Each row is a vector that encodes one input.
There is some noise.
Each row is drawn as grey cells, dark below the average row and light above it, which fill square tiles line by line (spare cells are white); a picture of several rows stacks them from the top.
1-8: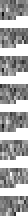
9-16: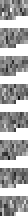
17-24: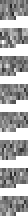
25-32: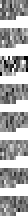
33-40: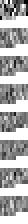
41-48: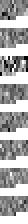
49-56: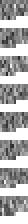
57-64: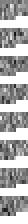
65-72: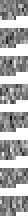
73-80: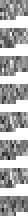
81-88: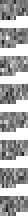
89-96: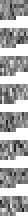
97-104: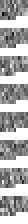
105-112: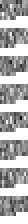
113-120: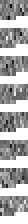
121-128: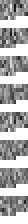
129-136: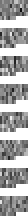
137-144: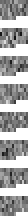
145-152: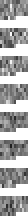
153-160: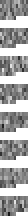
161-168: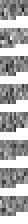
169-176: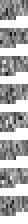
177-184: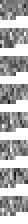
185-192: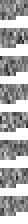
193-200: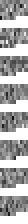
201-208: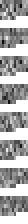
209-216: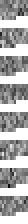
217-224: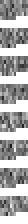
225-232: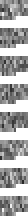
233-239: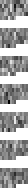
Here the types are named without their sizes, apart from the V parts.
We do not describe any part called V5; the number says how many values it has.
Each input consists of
a list of items, each a label and a value of V5.
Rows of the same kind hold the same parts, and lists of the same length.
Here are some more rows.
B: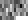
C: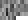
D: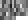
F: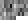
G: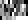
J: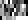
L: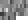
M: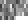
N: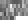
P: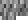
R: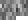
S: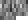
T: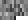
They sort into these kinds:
B, M, N
C, D, F, L, P, R, S, T
G, J

